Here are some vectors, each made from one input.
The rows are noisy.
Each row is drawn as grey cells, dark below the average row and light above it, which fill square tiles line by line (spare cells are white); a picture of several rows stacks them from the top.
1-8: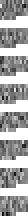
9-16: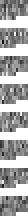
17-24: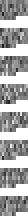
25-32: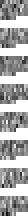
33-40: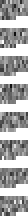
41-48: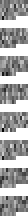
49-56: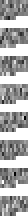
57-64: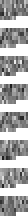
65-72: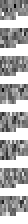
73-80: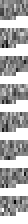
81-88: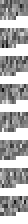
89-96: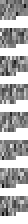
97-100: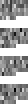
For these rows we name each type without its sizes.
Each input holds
a point on a line, together with either a label, or a point on a line.
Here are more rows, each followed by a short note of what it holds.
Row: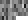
a point on each of two lines
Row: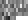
a label and a point on a line
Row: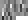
a point on each of two lines
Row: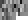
a point on each of two lines
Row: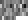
a label and a point on a line
